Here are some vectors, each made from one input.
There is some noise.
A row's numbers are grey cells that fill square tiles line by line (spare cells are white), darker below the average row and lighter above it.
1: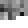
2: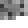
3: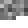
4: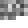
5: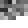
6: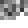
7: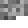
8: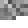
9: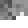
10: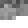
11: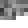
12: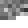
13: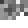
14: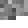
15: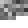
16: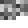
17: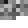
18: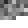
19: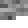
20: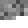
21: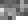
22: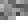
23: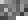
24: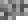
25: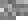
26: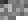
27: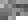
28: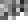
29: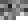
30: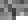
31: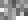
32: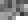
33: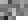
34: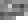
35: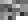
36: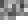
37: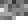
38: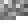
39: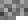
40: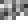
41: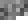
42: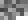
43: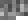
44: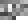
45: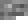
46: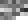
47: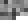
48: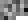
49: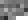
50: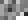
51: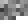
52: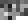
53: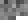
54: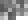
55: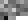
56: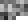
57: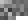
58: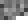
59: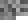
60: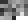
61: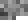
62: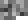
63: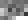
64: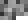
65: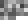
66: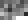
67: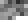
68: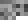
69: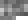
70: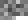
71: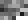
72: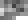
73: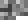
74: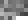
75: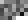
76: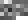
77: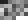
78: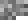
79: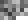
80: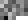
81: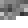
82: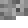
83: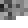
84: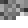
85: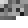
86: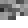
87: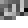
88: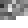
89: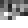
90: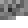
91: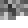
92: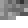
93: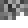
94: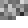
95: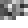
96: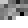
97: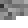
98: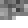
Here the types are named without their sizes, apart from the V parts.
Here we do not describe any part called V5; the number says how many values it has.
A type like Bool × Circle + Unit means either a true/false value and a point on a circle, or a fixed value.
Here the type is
(Bool × Bool × Bool × Bool + Label) × V5.
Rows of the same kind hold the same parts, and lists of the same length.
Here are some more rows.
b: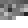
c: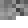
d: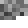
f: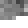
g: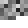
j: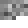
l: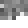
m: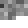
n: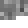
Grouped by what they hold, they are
b, c, f
d, g, j, l, m, n

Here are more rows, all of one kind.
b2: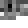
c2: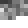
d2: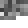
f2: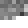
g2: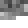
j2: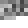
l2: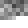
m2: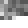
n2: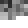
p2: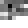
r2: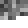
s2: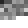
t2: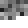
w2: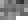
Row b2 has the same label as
c2, d2, n2 and s2.
